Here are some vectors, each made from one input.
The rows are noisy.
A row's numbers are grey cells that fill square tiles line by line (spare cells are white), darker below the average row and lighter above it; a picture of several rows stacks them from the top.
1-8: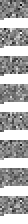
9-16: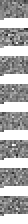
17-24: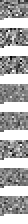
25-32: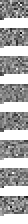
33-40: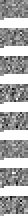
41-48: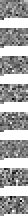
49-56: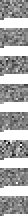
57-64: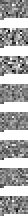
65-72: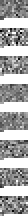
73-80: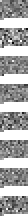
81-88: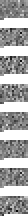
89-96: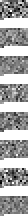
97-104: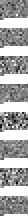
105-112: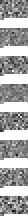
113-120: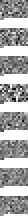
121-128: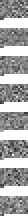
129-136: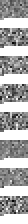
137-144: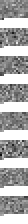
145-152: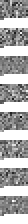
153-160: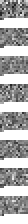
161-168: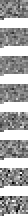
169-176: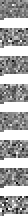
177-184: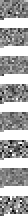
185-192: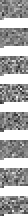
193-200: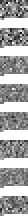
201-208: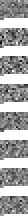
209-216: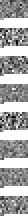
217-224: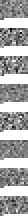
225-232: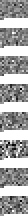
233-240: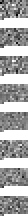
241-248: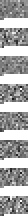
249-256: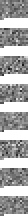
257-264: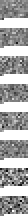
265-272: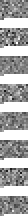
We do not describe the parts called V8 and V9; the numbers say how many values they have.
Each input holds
either a point on a 7-point line, or a true/false value and a value of V8, or a value of V9.
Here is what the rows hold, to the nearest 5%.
About 20% of them hold a point on a 7-point line. About 40% of them hold a true/false value and a value of V8. The rest hold a value of V9.
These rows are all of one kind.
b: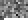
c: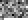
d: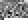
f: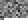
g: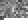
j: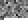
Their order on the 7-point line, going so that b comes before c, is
g, b, j, f, c, d.
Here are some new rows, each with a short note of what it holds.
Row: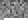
a value of V9
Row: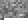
a true/false value and a value of V8
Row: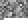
a true/false value and a value of V8
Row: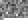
a value of V9
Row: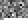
a value of V9
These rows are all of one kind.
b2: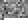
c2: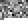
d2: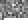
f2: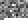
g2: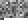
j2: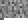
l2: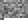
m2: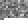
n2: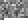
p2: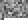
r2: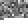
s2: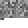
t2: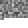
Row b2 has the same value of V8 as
g2, l2, n2 and p2.
